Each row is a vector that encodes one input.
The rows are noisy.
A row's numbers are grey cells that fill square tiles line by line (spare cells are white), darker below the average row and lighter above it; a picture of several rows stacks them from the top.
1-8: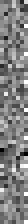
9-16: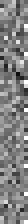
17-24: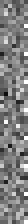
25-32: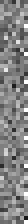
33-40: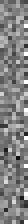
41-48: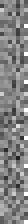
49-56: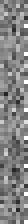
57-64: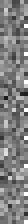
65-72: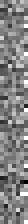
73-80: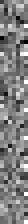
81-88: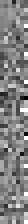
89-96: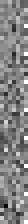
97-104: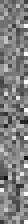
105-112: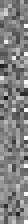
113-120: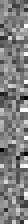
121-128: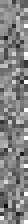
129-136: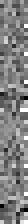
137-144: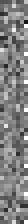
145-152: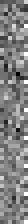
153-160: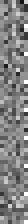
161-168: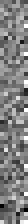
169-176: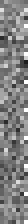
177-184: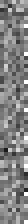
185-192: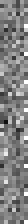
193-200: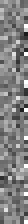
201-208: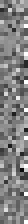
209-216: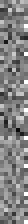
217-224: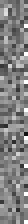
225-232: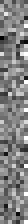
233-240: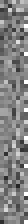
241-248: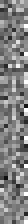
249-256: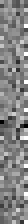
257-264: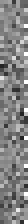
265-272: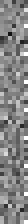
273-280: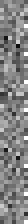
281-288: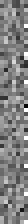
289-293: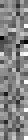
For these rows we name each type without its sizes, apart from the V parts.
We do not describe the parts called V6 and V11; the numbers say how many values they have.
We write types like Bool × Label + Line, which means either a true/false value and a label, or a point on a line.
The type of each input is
Bool × (Line + V11) + Tree + V6.
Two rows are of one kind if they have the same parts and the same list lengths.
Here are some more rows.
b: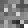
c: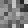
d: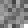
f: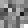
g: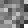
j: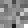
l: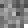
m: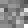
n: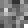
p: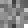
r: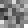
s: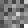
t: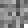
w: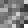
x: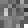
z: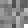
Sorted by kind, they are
b, c, g, s, w
d, n, x
f, r
j, l, m, p, t, z

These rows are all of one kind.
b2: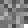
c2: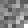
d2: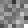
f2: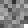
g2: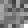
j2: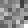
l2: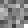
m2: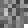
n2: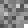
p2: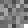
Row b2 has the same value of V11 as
m2 and p2.
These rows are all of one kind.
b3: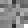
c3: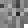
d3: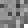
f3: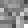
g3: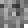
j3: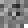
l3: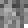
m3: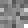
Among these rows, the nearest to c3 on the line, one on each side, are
d3 and m3.
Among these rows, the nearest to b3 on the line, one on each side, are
l3 and m3.
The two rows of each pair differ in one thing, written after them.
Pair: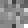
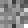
the place on the line
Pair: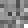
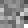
the true/false value
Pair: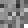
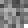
the place on the line
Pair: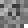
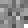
the true/false value
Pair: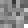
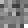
the true/false value
